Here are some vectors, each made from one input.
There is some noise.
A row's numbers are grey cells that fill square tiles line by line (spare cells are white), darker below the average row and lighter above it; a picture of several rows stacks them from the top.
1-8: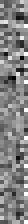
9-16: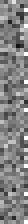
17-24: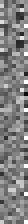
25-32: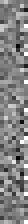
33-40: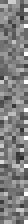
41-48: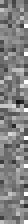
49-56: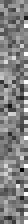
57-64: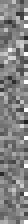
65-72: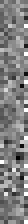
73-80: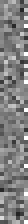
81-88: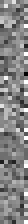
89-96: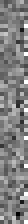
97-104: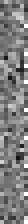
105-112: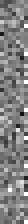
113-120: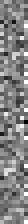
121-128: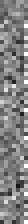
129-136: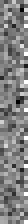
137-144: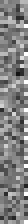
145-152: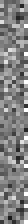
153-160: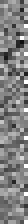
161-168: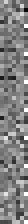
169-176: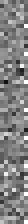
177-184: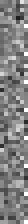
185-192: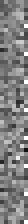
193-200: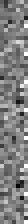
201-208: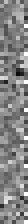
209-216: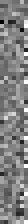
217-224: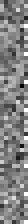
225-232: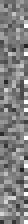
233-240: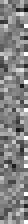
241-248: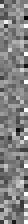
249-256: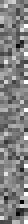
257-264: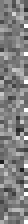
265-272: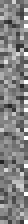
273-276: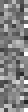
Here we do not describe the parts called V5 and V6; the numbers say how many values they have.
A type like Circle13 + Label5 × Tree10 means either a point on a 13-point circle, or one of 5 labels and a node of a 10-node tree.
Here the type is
Bool × Label7 + Line8 + List2(V5) × V6.
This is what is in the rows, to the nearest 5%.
About 25% of them hold one of 7 labels and a true/false value. About 15% of them hold a point on an 8-point line. The rest hold a value of V6, together with a list of up to two values of V5.
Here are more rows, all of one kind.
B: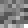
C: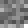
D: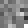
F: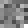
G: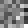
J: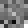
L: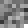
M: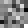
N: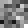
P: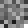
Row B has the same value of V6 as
C, G and L.
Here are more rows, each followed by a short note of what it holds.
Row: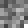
a value of V6, together with the empty list
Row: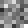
one of 7 labels and a true/false value
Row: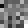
a value of V6, together with the empty list
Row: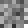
one of 7 labels and a true/false value
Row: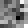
a point on an 8-point line
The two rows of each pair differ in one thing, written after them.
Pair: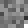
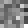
the value of V6
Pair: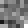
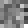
the value of V5 in item 2 of the list
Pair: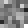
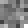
the value of V5 in item 2 of the list
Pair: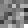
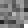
the value of V6
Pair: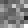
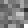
the value of V6
